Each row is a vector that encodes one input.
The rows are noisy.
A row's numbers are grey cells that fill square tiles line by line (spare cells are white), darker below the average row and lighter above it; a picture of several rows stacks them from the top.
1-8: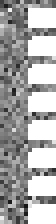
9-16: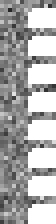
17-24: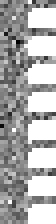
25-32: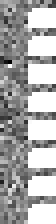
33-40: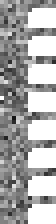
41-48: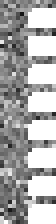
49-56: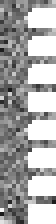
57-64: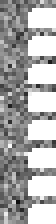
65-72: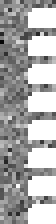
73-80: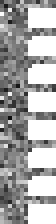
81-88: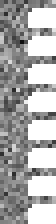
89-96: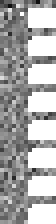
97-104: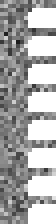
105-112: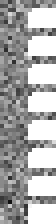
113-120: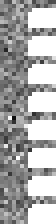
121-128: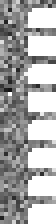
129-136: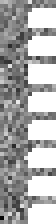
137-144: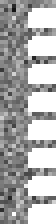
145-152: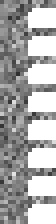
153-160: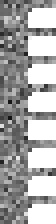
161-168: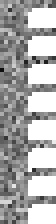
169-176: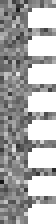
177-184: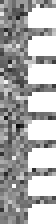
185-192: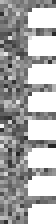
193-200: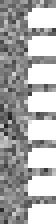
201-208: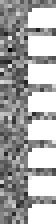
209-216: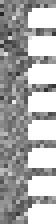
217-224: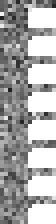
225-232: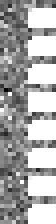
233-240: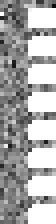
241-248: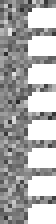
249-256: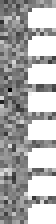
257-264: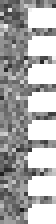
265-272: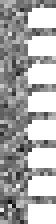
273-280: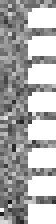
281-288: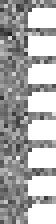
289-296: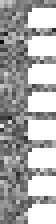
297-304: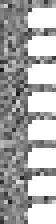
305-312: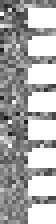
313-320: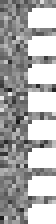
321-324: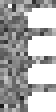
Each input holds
either a point on a 5-point line, or three true/false values, or a list of up to three points on a 4-point line.
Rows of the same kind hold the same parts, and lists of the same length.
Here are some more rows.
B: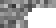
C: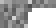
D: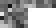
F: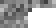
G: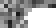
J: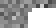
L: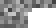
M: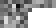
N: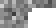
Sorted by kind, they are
B, F, M
C
D
G
J, N
L

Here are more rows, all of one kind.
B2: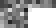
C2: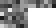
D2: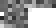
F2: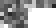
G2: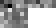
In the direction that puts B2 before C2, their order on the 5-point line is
G2, B2, D2, C2, F2.
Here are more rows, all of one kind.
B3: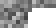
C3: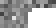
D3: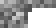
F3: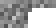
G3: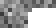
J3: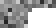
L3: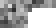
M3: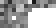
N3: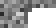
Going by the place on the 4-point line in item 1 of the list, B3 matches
D3, F3 and N3.
